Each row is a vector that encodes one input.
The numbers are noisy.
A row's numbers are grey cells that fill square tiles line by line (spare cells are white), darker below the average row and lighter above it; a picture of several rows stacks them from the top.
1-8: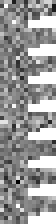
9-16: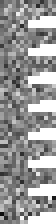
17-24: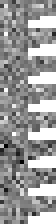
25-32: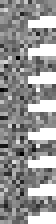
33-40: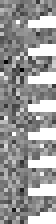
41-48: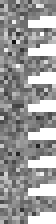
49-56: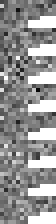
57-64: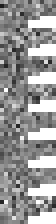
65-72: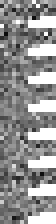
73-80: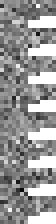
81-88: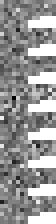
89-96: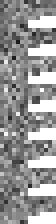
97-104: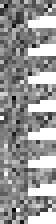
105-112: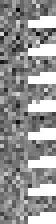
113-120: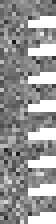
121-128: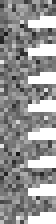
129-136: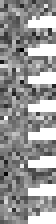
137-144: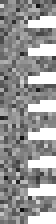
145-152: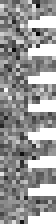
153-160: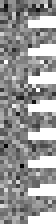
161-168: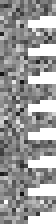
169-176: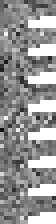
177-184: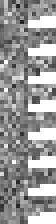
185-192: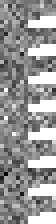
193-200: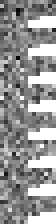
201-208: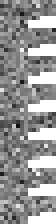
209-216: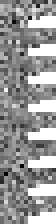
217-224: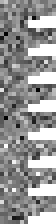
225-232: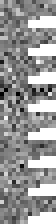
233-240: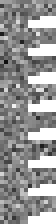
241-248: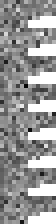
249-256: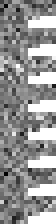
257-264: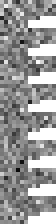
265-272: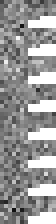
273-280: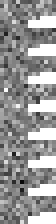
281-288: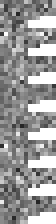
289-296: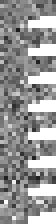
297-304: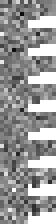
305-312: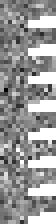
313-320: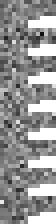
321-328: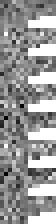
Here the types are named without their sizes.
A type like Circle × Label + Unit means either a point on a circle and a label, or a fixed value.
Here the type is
(Bool × Circle + Line) × Tree × Tree.
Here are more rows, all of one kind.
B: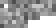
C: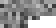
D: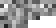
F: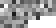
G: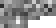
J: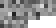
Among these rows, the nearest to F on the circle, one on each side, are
D and G.
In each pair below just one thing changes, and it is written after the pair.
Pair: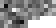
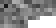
the place on the line
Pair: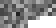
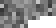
the node of one of the two trees
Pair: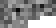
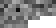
the node of one of the two trees
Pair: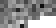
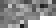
the node of one of the two trees
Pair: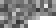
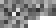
the node of one of the two trees
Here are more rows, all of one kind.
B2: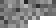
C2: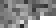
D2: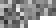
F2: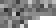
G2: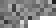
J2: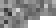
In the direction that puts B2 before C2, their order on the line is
J2, F2, D2, G2, B2, C2.
